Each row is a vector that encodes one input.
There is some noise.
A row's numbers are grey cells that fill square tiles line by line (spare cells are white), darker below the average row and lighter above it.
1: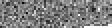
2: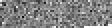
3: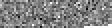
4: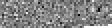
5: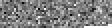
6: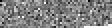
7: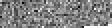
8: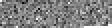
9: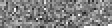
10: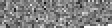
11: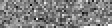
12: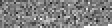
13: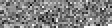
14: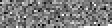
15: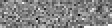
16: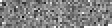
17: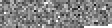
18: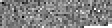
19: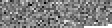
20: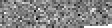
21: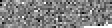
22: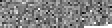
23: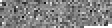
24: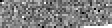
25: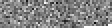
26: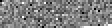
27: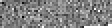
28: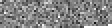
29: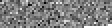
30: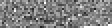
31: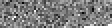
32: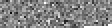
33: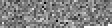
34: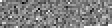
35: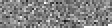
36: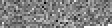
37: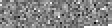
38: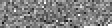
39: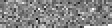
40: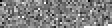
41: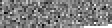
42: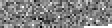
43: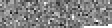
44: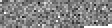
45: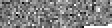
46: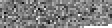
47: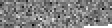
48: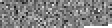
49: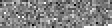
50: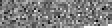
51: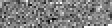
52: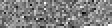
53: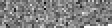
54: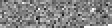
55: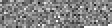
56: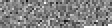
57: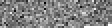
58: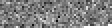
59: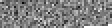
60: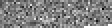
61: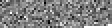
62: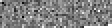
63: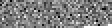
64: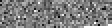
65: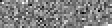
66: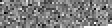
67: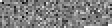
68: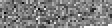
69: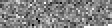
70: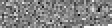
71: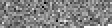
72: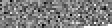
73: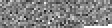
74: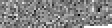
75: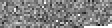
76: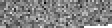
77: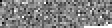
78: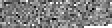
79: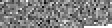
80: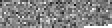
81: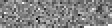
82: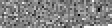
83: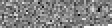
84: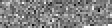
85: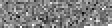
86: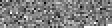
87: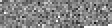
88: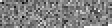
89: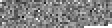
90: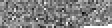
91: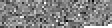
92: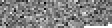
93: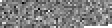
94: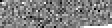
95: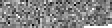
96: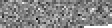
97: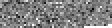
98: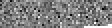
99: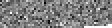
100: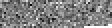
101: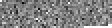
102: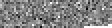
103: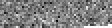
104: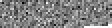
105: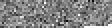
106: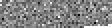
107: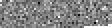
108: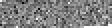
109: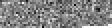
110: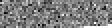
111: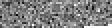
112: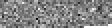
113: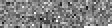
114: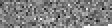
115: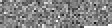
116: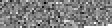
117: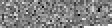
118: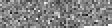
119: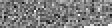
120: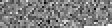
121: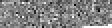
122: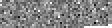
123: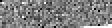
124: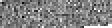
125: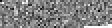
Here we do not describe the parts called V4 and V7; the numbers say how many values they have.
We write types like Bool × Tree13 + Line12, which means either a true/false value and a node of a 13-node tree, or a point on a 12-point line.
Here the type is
Bool × Bool × Bool × Bool × (Line5 × Line9 × V4 + V7).
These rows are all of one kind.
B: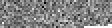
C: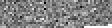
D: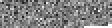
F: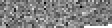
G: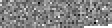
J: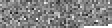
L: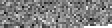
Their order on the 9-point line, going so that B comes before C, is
L, G, J, D, B, F, C.
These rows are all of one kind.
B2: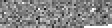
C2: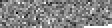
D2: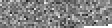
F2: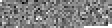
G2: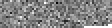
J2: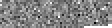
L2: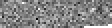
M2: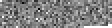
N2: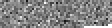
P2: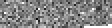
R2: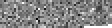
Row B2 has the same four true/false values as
L2, P2 and R2.
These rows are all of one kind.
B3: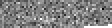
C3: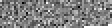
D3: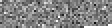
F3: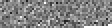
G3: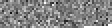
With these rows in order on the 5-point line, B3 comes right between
C3 and G3.
